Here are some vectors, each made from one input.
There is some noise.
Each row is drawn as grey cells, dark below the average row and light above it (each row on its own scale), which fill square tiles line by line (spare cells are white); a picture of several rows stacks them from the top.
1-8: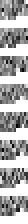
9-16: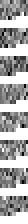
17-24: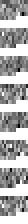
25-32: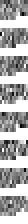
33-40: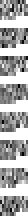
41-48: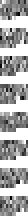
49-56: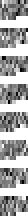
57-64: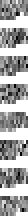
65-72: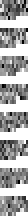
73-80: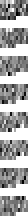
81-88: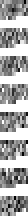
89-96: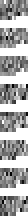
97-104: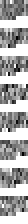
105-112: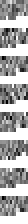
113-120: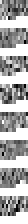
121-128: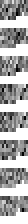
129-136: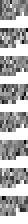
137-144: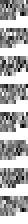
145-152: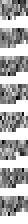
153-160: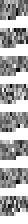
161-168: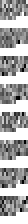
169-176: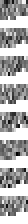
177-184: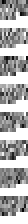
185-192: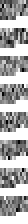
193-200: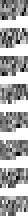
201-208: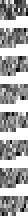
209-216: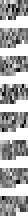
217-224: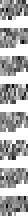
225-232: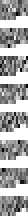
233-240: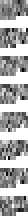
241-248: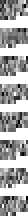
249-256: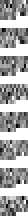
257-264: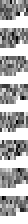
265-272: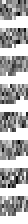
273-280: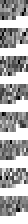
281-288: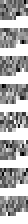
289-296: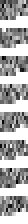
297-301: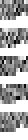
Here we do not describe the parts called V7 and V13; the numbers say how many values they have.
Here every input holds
either one of 5 labels, a point on an 8-point line and a value of V13, or a value of V7.
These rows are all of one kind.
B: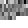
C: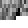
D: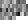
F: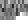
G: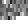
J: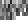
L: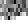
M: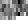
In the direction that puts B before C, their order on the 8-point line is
J, L, G, B, D, M, C, F.
